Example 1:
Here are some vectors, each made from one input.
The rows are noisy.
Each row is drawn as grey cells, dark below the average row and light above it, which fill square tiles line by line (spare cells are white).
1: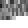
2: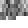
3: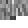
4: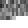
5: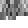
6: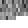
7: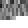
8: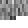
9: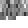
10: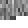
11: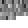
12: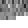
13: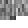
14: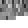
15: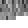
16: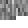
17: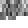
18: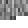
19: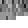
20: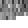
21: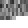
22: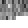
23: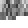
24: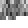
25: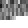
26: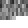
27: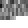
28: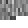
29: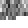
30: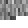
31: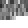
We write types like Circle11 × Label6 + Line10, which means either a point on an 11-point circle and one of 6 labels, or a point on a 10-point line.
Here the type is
Line4.
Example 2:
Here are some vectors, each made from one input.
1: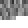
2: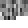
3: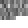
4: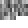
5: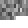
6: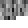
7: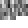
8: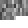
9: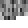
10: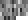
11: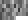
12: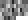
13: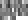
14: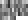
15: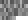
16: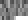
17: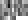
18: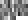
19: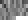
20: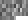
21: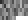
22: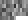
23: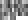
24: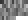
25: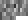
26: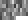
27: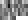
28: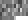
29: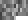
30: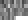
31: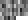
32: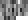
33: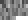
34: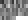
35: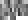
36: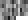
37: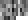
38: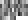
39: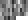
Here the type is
Line4.
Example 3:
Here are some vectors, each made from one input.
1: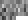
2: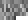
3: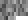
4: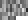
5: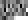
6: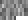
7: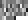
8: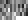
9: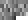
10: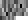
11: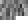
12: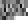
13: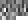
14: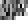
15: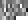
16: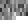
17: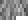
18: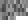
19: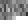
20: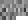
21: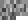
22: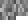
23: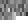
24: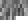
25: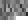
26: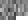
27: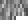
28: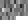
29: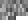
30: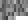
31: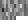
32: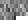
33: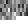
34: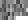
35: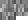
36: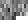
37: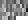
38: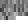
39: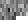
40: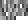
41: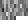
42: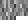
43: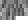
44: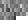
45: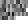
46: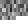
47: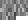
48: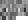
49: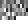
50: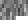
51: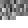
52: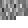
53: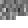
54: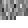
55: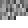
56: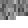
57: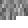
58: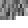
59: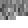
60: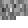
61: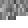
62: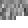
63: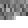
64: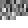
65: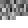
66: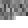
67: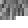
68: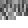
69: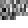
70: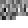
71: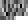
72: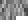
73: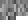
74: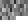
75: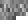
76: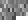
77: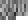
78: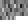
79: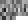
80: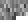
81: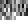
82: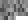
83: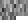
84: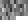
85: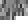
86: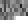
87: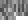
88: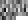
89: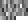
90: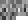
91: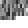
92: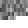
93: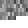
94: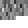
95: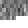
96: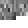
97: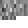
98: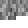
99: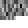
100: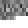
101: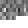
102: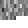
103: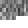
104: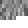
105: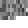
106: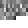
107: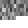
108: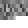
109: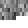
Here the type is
Bool × Bool × Bool.
